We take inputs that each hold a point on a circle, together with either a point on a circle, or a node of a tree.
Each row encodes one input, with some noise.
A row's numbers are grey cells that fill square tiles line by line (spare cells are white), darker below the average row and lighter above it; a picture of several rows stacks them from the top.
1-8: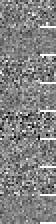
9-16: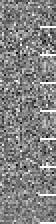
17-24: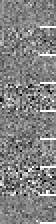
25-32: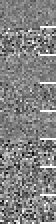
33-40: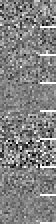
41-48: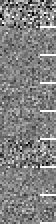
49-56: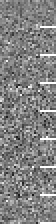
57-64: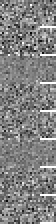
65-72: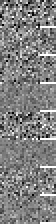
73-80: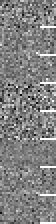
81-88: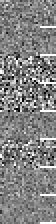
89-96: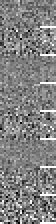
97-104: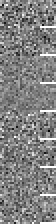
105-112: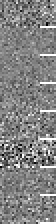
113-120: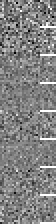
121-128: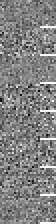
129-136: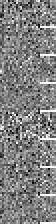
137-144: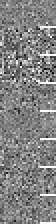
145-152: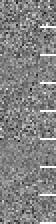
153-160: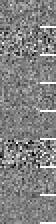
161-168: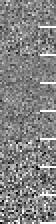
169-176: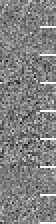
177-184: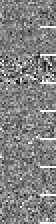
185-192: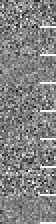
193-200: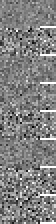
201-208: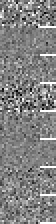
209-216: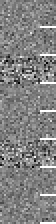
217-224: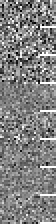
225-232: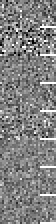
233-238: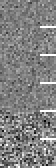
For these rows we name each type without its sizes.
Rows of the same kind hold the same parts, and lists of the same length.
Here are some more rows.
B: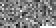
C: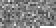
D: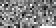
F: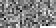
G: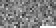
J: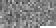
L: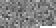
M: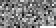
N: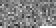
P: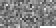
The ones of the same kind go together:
B, D, F, G, N, P
C, J, L, M

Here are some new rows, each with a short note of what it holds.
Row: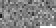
a point on a circle and a node of a tree
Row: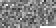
a point on a circle and a node of a tree
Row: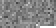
a point on each of two circles
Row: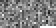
a point on each of two circles
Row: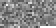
a point on a circle and a node of a tree
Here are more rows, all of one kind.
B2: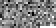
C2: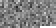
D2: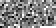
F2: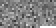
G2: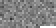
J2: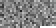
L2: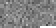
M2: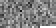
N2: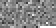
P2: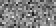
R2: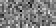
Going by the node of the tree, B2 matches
C2, L2 and R2.
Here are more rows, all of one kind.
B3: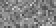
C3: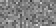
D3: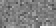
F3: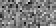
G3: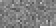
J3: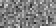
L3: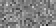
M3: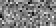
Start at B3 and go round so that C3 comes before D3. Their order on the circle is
B3, M3, C3, G3, J3, F3, D3, L3.
